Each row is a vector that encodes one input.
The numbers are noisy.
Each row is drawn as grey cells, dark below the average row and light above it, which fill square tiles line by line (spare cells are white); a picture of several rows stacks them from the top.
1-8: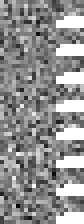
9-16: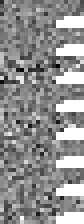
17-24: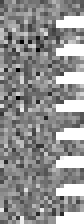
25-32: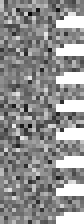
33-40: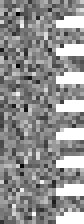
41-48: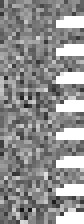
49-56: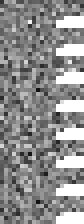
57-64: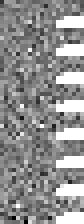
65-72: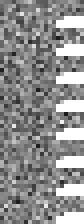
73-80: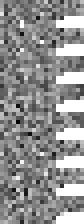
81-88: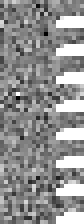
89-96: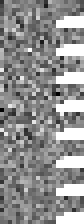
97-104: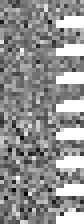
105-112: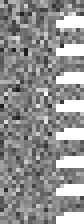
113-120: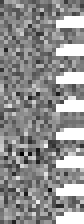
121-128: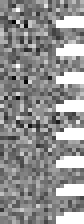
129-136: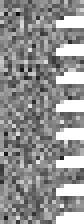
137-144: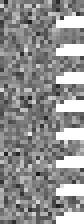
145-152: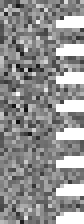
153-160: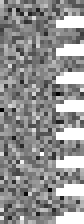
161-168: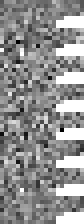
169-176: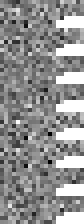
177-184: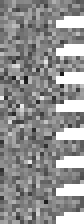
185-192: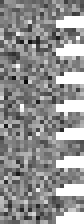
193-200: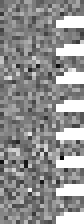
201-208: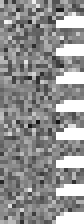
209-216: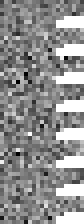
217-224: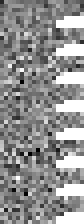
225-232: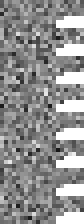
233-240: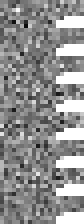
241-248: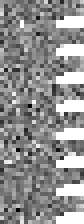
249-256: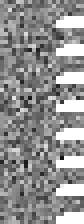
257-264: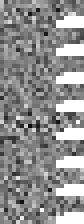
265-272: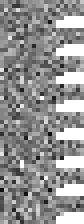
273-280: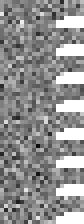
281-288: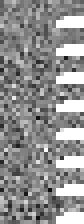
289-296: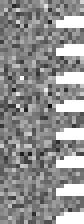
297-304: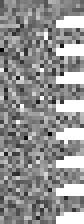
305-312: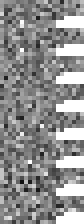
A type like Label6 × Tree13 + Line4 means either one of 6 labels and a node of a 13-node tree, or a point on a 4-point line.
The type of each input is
Line9 + List3(Line5) + Tree8.
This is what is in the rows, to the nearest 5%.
About 30% of them hold a point on a 9-point line. About 20% of them hold a node of an 8-node tree. The rest are lists of up to three points on a 5-point line: a few of all rows are empty, 10% hold one, 15% two and 25% three.
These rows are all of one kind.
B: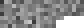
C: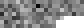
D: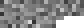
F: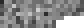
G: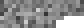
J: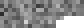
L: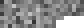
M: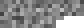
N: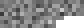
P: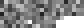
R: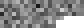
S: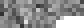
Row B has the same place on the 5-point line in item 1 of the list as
D, L and P.
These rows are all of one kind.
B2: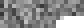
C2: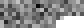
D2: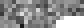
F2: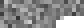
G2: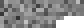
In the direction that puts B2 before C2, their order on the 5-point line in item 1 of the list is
F2, B2, G2, D2, C2.
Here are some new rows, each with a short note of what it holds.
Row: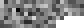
a node of an 8-node tree
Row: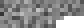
a list of two items
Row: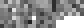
a node of an 8-node tree
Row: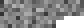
a list of two items
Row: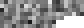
a node of an 8-node tree
